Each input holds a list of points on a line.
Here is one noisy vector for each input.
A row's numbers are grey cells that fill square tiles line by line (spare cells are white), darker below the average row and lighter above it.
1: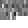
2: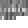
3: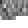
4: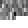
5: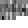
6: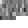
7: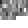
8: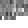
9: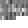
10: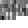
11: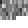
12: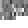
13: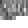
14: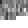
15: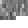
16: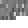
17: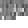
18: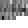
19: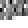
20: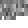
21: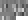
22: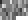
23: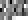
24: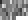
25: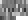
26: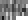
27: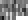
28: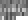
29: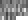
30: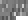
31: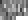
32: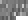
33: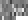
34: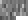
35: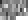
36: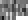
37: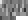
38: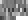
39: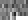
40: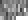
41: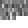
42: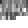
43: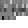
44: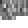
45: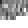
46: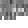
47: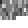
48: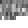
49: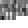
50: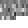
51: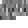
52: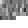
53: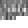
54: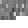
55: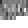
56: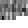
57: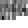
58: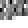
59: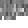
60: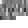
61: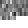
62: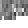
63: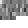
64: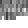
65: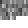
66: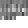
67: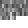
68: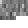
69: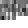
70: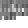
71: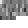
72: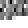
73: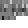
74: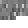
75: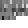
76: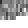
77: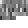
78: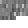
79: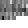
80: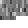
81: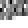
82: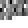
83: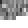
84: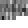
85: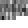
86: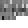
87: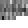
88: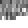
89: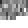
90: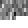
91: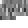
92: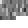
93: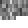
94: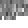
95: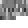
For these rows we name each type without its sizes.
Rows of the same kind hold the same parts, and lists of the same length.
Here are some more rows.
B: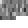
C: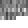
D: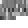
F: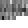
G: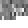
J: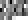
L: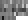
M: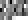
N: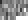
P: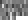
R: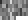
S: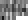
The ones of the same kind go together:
B, D, F, L, S
C, G, N, P, R
J, M

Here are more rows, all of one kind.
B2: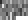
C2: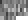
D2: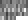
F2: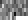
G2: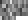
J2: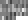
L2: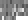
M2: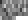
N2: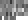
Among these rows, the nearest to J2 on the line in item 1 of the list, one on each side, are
D2 and N2.
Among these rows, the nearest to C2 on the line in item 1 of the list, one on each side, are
D2 and M2.
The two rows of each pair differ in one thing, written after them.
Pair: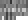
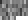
the place on the line in item 1 of the list
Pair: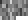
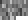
the place on the line in item 2 of the list
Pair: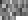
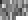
the place on the line in item 2 of the list
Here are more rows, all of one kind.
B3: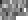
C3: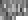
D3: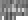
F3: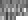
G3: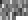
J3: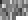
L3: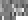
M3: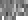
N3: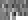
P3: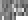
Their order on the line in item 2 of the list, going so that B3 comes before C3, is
B3, G3, J3, M3, N3, F3, D3, C3, P3, L3.
